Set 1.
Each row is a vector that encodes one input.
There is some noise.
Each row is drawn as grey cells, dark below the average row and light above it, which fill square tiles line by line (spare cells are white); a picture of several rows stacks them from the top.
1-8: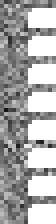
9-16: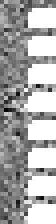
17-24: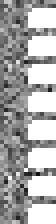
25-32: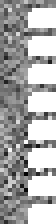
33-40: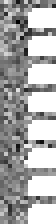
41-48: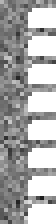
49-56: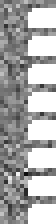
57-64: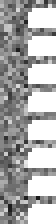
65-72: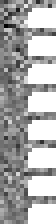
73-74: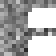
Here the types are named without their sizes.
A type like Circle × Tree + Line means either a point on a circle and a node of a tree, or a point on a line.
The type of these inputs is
Tree.
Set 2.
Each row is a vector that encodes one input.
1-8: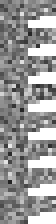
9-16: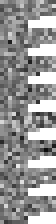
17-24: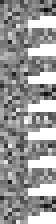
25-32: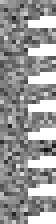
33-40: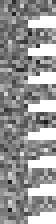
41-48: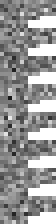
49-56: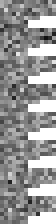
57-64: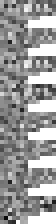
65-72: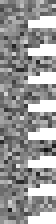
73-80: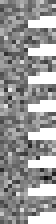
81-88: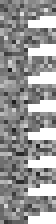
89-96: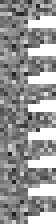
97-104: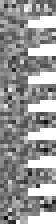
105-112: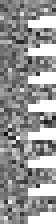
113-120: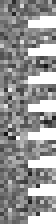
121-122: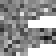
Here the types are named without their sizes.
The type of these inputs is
Line.
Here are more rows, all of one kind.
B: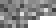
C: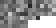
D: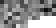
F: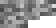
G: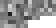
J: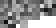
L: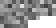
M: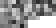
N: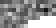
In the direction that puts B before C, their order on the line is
M, G, B, F, L, C, N, D, J.
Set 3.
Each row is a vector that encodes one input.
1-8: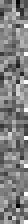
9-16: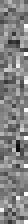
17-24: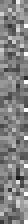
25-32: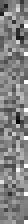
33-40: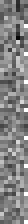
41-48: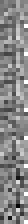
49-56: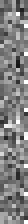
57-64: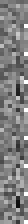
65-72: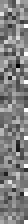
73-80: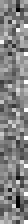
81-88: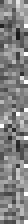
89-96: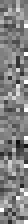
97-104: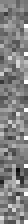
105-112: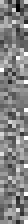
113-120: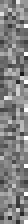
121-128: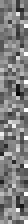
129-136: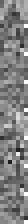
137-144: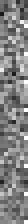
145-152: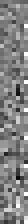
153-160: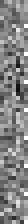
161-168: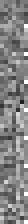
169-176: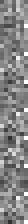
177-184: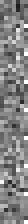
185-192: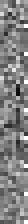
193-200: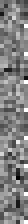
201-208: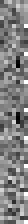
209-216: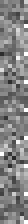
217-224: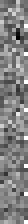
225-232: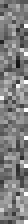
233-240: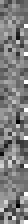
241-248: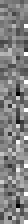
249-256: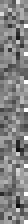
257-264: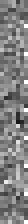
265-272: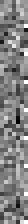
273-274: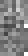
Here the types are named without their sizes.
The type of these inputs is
Line.
